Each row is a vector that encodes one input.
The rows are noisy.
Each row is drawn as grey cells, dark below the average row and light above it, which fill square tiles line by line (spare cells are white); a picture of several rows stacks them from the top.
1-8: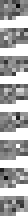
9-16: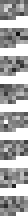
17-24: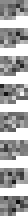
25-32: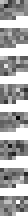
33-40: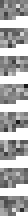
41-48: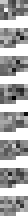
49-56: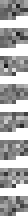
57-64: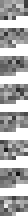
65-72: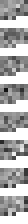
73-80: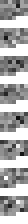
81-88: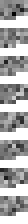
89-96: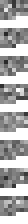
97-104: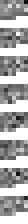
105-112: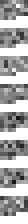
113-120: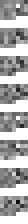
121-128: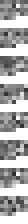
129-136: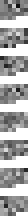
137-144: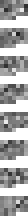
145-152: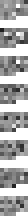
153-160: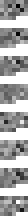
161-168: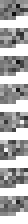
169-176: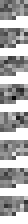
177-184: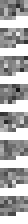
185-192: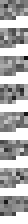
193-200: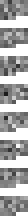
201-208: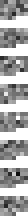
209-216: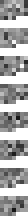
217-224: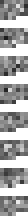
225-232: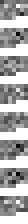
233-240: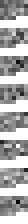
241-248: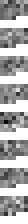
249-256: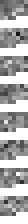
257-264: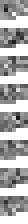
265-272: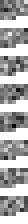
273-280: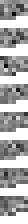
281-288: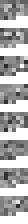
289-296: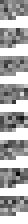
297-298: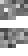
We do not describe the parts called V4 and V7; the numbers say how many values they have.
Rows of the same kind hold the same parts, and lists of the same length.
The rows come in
2 kinds.
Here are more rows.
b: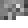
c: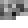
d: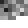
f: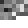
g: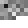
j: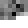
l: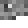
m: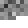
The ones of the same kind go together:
b, d, f, g, l, m
c, j

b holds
a node of each of two 9-node trees, four true/false values and a value of V7.
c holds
a node of each of two 9-node trees, a value of V4 and a value of V7.
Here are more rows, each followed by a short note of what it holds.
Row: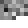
a node of each of two 9-node trees, four true/false values and a value of V7
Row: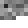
a node of each of two 9-node trees, four true/false values and a value of V7
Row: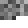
a node of each of two 9-node trees, four true/false values and a value of V7
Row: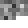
a node of each of two 9-node trees, four true/false values and a value of V7
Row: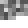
a node of each of two 9-node trees, four true/false values and a value of V7
